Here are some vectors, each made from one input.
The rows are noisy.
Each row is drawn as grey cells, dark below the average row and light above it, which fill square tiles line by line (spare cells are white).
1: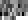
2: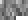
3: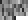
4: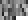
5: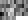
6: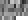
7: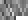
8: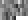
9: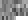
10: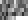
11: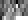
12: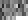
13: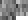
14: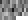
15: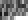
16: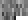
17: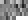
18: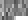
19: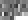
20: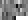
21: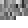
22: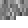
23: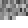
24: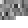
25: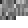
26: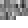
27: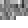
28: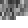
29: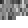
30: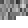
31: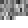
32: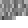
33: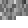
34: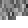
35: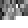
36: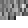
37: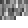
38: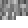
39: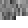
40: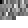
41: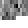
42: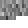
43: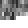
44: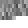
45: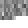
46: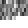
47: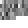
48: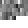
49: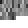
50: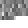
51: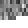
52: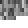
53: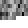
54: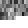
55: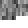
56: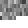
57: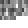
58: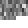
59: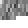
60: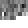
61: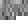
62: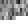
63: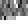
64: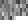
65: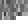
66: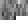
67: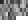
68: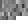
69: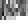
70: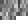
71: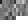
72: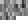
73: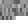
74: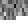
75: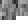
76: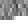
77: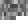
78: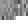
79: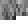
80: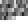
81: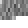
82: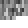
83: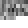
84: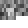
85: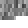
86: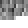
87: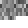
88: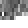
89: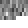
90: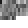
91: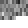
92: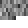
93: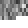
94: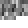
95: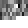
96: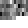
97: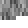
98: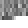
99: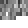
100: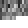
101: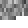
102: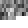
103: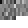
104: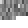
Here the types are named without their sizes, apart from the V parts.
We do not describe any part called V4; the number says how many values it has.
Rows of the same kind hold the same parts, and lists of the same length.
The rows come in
2 kinds.
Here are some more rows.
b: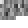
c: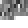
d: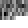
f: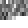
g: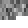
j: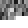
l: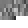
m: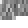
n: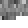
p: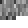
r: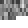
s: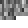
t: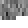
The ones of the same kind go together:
b, c, g, l, m, n, p, r, s, t
d, f, j

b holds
four true/false values and a value of V4.
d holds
a node of a tree and a value of V4.
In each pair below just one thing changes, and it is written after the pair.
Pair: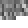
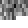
one of the four true/false values
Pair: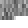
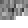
the value of V4
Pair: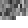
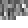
the value of V4
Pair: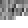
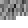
one of the four true/false values
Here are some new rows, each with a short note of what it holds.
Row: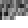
a node of a tree and a value of V4
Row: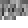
four true/false values and a value of V4
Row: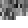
four true/false values and a value of V4
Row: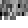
a node of a tree and a value of V4
